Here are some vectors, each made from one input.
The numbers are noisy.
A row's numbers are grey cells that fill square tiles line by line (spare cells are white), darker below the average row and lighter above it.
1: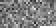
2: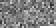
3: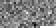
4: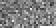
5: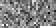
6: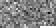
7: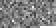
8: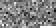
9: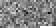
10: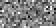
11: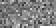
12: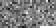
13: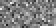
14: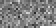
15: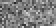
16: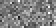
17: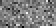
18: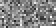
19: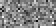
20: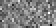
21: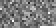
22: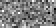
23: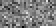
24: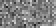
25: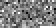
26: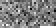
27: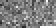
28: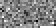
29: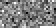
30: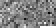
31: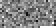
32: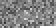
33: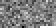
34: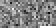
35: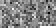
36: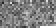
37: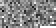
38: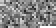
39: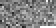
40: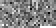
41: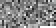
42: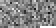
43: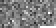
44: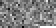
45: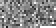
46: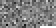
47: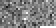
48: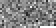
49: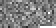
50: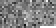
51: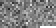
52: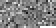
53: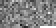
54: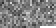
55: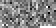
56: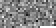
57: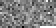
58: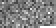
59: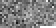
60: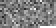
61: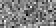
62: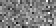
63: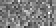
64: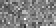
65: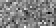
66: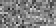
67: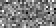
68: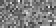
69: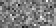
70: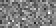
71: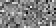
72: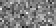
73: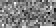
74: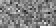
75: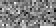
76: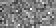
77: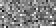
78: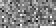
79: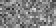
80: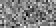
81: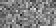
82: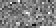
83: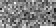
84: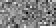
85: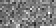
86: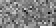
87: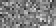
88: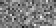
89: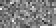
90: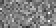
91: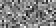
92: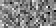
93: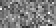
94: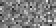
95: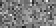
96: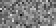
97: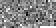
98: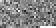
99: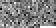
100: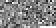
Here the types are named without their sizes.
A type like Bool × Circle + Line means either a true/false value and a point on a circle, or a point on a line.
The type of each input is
Circle × Tree + Line × Line.
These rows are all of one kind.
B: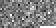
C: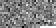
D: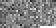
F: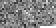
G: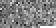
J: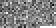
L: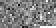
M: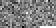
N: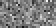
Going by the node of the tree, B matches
L and N.
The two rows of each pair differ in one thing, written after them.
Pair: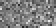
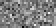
the node of the tree
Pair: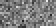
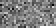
the node of the tree
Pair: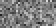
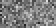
the place on the circle
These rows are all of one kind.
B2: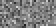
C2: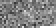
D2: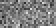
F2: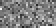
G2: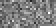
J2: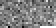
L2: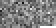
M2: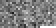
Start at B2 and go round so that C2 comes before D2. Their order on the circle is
B2, M2, C2, D2, G2, L2, F2, J2.
